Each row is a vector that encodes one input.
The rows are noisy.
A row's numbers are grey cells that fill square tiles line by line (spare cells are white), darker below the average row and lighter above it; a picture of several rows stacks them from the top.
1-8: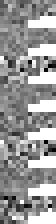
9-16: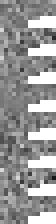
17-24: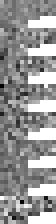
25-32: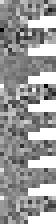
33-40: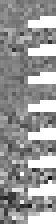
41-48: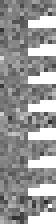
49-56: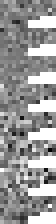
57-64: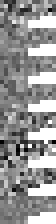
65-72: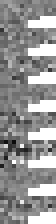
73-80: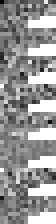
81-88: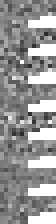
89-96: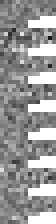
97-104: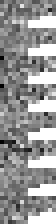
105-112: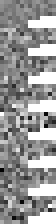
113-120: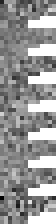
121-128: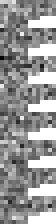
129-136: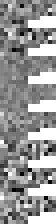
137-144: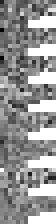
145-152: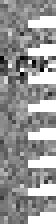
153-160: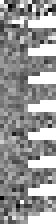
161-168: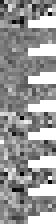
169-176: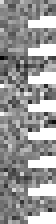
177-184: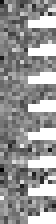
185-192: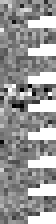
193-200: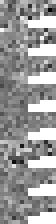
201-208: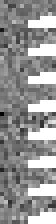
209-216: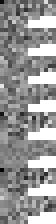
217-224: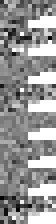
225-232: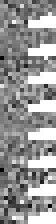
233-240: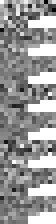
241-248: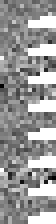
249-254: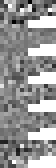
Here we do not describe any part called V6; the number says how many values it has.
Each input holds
a true/false value, together with either a point on a 10-point line, or a value of V6.
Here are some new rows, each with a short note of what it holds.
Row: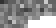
a point on a 10-point line and a true/false value
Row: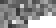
a point on a 10-point line and a true/false value
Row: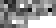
a point on a 10-point line and a true/false value
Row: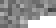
a true/false value and a value of V6
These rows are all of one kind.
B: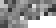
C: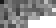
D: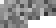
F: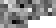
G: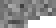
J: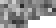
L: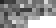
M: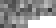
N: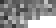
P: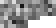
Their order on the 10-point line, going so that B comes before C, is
G, J, B, L, D, P, M, F, C, N.
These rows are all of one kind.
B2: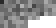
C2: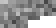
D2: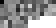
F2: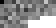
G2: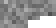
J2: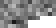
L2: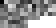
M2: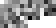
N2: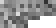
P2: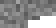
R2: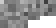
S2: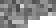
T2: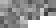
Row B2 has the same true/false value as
G2, N2 and R2.
